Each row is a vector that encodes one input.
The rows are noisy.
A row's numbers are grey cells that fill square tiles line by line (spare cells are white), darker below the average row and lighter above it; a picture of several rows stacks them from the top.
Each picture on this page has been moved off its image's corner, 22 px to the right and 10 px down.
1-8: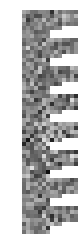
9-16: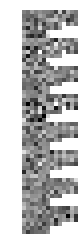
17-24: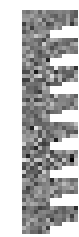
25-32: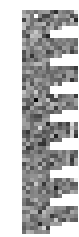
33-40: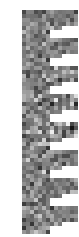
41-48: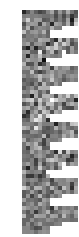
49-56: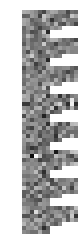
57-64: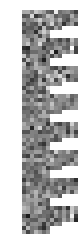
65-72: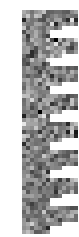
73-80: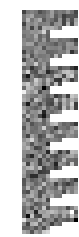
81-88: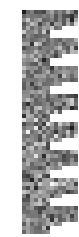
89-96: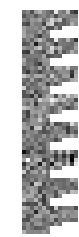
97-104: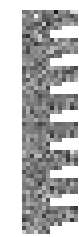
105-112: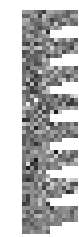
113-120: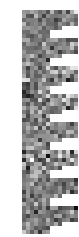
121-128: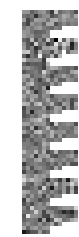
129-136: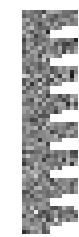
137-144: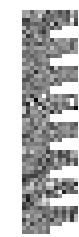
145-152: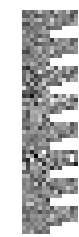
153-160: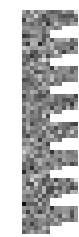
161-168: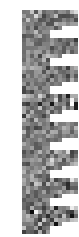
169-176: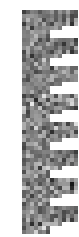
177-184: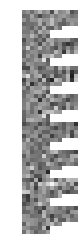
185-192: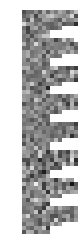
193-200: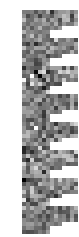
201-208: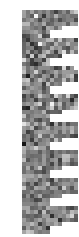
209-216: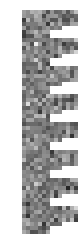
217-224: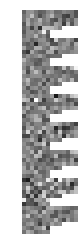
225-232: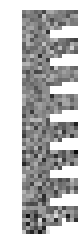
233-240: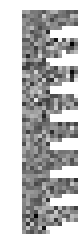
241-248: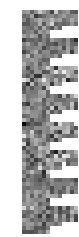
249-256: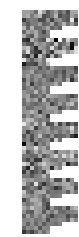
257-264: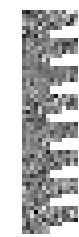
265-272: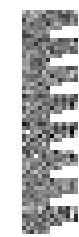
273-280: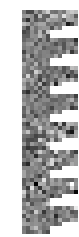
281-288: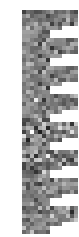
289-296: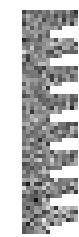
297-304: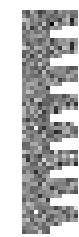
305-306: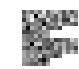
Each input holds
either one of 10 labels, or a point on a 10-point line, or a point on a 19-point line.
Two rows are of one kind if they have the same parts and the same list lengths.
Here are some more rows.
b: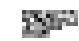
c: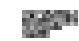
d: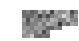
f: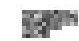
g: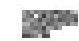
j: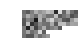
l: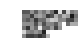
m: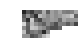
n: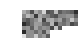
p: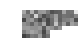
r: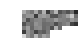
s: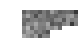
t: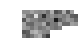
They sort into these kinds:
b, j, l, m
c, f, g, p, t
d, n, r, s

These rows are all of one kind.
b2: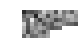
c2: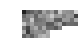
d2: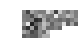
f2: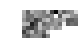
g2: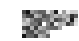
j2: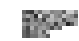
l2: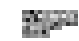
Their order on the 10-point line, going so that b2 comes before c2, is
b2, c2, l2, j2, g2, d2, f2.
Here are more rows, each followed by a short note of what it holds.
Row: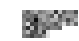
a point on a 10-point line
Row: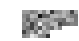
a point on a 19-point line
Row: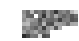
one of 10 labels
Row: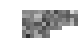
one of 10 labels
